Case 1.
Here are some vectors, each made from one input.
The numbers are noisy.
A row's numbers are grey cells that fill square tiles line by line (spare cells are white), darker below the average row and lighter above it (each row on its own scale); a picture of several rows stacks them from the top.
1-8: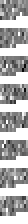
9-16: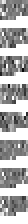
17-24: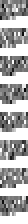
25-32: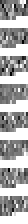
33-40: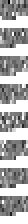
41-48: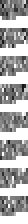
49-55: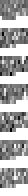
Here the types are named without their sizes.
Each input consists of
either a fixed value, or four true/false values.
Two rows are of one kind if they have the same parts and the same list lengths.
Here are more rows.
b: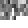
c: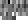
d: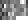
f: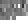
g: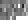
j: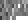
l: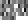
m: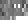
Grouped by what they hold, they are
b, d, f, g, j, m
c, l

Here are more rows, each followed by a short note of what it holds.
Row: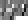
four true/false values
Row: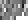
four true/false values
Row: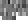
a fixed value
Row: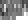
four true/false values
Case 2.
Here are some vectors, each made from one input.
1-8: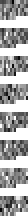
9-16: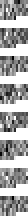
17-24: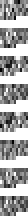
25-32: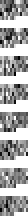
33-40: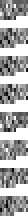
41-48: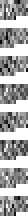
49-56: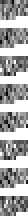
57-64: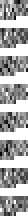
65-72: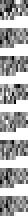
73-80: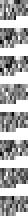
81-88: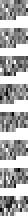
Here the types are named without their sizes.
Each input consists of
a point on a line.
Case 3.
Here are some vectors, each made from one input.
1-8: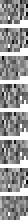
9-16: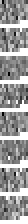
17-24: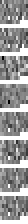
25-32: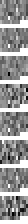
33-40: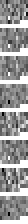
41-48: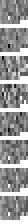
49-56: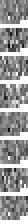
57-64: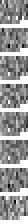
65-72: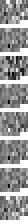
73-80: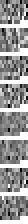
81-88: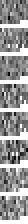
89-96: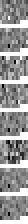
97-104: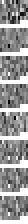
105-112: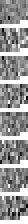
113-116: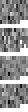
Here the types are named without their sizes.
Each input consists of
either a fixed value, or four true/false values.
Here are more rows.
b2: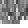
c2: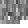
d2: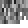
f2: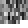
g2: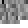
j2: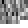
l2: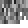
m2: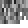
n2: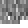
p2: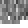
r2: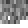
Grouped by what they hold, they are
b2, c2, f2, g2, j2, n2, p2, r2
d2, l2, m2

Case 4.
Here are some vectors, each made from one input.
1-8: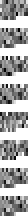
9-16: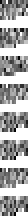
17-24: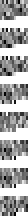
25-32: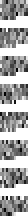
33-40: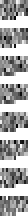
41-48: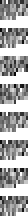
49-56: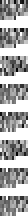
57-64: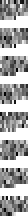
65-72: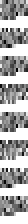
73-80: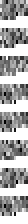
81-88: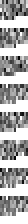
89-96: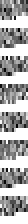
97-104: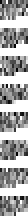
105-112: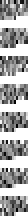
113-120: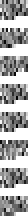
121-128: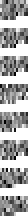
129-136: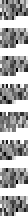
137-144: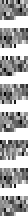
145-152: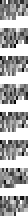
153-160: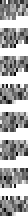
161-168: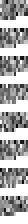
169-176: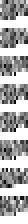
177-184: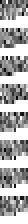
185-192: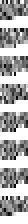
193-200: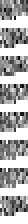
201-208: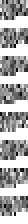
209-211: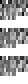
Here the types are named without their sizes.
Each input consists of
a point on a line.
